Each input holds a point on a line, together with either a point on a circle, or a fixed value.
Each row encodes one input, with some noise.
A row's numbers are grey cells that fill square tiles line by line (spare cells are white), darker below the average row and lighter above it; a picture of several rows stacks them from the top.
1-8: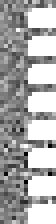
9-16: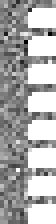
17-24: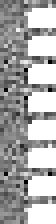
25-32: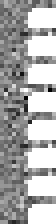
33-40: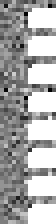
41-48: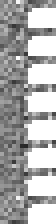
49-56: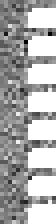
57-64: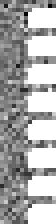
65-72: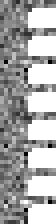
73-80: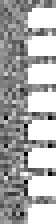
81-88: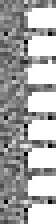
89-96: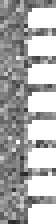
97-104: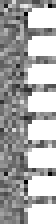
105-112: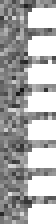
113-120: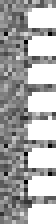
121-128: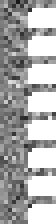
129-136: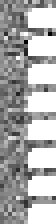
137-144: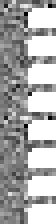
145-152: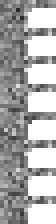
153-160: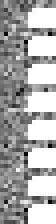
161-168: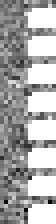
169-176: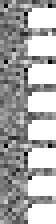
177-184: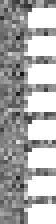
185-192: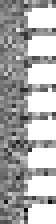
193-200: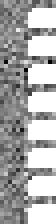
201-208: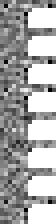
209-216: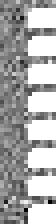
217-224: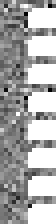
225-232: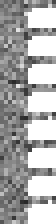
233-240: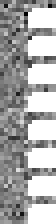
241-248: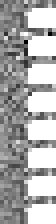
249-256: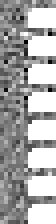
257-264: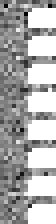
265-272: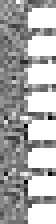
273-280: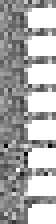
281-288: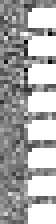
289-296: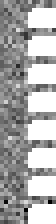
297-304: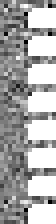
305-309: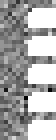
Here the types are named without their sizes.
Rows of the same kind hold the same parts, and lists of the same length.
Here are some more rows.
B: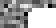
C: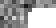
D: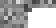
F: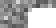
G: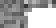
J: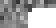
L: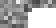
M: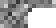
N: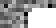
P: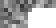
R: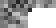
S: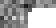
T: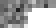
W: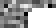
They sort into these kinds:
B, N, W
C, D, F, G, J, L, M, P, R, S, T

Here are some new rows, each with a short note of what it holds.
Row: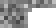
a point on a circle and a point on a line
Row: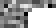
a point on a line
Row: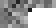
a point on a circle and a point on a line
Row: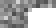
a point on a circle and a point on a line
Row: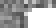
a point on a circle and a point on a line
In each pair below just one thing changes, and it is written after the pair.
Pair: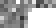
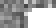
the place on the circle
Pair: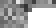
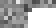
the place on the line
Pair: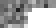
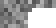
the place on the circle
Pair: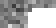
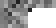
the place on the circle
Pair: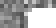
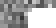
the place on the line
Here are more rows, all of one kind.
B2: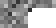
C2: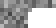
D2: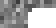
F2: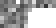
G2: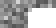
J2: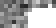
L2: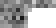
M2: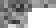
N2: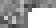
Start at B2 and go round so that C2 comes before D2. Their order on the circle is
B2, C2, D2, N2, G2, J2, F2, L2, M2.
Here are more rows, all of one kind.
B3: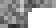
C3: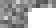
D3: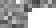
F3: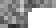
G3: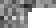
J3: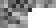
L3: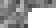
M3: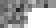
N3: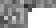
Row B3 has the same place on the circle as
F3, G3 and N3.
